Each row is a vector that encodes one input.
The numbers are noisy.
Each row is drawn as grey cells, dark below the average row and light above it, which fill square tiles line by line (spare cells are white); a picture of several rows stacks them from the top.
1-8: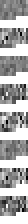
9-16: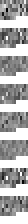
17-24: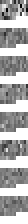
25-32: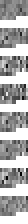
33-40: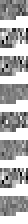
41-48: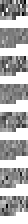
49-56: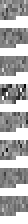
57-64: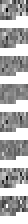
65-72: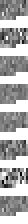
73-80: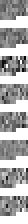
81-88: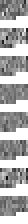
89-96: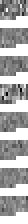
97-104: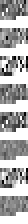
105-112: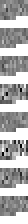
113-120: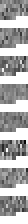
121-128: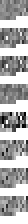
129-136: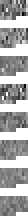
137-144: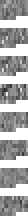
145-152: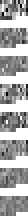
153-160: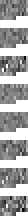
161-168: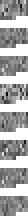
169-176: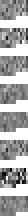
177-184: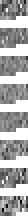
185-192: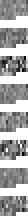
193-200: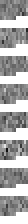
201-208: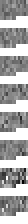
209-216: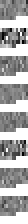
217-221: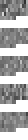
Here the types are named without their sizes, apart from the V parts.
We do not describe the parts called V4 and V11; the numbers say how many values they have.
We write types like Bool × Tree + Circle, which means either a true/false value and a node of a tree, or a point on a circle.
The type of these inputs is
(Circle + Label) × V4 × V11.
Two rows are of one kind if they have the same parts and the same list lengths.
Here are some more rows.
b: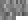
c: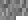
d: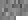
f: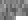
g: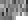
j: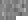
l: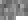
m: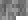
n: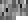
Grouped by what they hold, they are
b, f, j, n
c, d, g, l, m

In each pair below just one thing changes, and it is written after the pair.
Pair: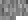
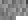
the value of V11
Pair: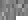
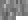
the value of V4
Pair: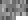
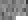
the value of V4
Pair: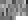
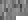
the value of V4
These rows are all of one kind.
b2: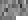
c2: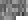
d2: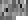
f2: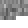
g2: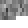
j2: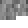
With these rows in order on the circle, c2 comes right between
b2 and g2.
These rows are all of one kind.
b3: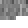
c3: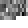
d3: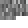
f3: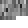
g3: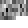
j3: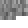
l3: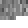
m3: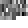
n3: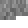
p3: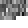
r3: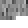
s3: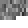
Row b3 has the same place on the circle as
g3, l3, m3 and p3.
